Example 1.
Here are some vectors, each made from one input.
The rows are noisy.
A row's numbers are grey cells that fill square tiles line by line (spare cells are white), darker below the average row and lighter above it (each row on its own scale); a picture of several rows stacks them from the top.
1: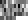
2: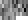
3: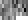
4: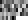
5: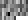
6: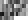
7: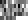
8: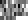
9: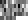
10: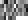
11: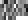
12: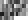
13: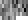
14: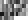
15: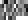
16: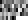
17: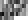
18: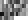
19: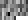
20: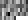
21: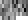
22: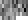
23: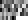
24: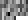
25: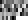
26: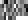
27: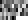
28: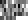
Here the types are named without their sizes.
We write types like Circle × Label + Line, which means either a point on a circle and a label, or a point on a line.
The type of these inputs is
Label.
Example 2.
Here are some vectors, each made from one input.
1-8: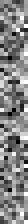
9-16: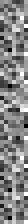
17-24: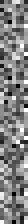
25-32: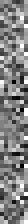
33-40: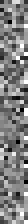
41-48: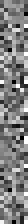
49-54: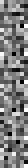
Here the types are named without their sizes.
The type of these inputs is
Label.
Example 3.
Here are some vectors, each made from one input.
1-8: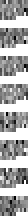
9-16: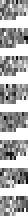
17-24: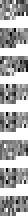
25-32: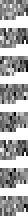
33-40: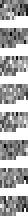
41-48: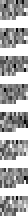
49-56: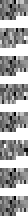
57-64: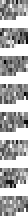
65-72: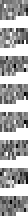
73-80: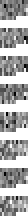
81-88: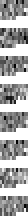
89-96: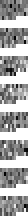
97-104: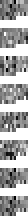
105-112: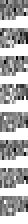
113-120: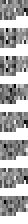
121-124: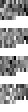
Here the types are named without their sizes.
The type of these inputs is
Bool × Bool × Bool × Bool + Unit.
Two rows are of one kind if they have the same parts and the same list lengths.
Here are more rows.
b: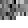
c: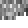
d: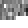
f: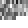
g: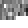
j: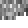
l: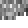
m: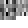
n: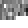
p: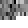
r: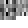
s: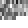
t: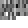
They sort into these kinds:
b, c, d, f, g, j, l, m, n, p, r, s
t

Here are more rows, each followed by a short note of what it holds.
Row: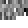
four true/false values
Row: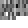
a fixed value
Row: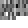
a fixed value
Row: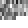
four true/false values
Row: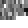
four true/false values
